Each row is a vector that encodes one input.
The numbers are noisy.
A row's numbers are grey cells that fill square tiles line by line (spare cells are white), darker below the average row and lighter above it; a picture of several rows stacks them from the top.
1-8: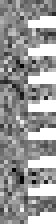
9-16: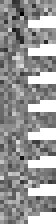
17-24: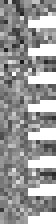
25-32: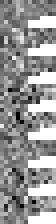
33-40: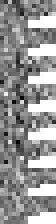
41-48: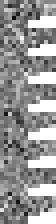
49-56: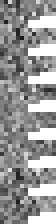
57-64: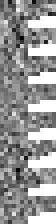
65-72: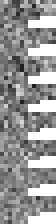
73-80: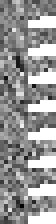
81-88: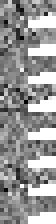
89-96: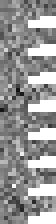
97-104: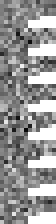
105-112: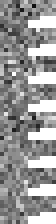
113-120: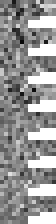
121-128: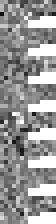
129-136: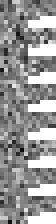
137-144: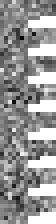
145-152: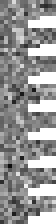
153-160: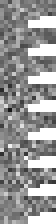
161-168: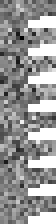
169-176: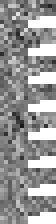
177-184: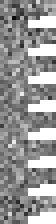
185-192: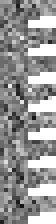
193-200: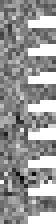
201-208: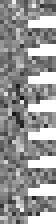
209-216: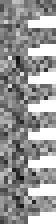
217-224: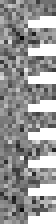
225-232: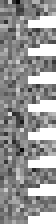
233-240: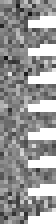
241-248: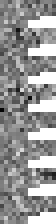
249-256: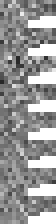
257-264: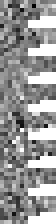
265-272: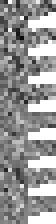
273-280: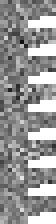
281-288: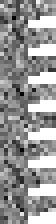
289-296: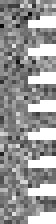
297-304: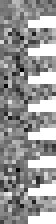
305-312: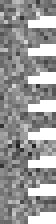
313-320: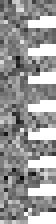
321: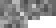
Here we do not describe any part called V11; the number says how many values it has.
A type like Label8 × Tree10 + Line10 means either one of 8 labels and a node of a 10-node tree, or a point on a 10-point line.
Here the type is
Line4 × Line6 × Tree16 + Line10 × V11.
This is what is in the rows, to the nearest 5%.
About 60% of them hold a point on a 4-point line, a point on a 6-point line and a node of a 16-node tree. The rest hold a point on a 10-point line and a value of V11.
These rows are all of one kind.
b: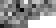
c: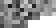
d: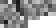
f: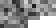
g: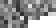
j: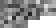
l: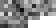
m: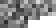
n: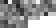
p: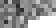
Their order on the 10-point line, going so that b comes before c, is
j, p, n, d, g, m, l, b, c, f.
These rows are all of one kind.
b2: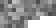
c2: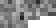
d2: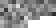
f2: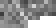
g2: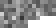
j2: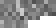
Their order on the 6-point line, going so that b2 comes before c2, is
b2, f2, j2, g2, c2, d2.
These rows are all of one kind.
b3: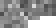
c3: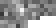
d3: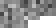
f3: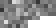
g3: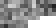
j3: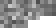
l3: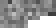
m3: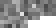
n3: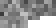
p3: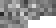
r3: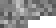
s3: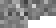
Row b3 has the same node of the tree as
g3, m3, p3 and s3.
